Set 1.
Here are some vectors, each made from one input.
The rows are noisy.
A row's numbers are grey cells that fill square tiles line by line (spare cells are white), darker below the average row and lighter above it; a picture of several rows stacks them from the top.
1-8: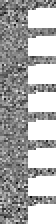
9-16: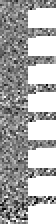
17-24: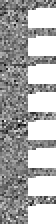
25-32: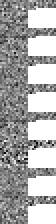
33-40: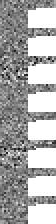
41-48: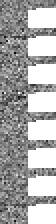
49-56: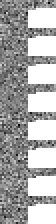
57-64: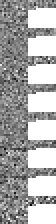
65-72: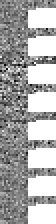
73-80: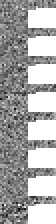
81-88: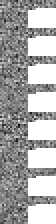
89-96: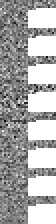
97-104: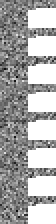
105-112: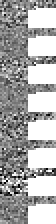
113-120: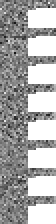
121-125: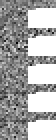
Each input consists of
a point on a 6-point line.
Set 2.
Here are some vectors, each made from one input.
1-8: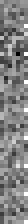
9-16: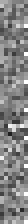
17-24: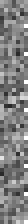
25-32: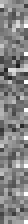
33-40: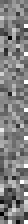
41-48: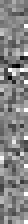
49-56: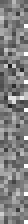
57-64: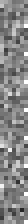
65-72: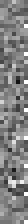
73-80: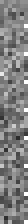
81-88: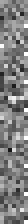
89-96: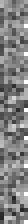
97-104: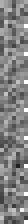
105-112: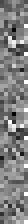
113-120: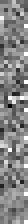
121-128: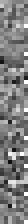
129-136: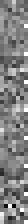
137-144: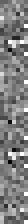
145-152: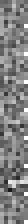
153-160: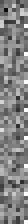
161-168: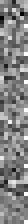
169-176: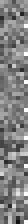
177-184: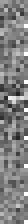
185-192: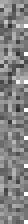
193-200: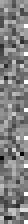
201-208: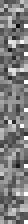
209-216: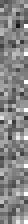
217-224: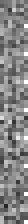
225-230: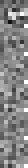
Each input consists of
a point on a 9-point line.
